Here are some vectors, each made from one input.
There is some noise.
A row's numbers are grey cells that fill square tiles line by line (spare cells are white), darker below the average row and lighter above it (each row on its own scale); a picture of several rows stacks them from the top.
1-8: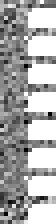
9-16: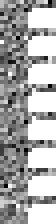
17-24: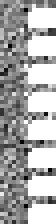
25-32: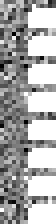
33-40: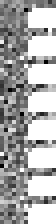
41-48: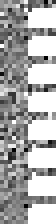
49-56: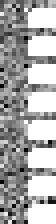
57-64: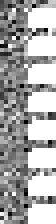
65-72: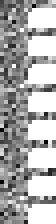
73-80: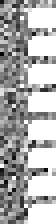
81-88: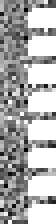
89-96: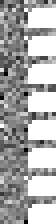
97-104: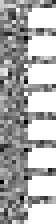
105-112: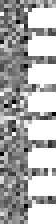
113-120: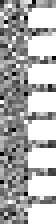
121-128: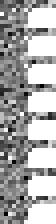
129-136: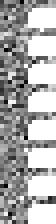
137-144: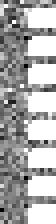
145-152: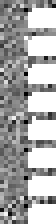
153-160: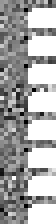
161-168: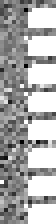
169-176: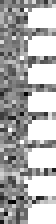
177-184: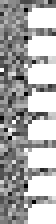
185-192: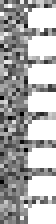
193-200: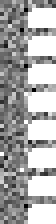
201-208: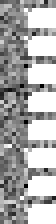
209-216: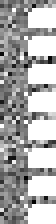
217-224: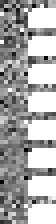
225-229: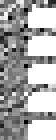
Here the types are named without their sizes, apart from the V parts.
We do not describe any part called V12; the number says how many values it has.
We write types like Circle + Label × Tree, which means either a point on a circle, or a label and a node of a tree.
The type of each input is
Bool × (Line + Tree) × V12.
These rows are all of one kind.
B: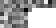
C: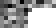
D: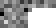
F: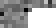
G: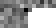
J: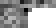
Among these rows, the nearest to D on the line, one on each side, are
B and J.
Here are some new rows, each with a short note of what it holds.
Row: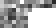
a node of a tree, a true/false value and a value of V12
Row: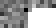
a point on a line, a true/false value and a value of V12
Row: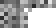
a node of a tree, a true/false value and a value of V12
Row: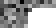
a point on a line, a true/false value and a value of V12
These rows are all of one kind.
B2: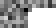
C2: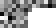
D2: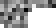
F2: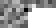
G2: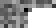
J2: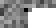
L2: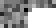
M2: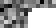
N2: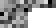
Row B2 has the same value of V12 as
C2, G2 and N2.
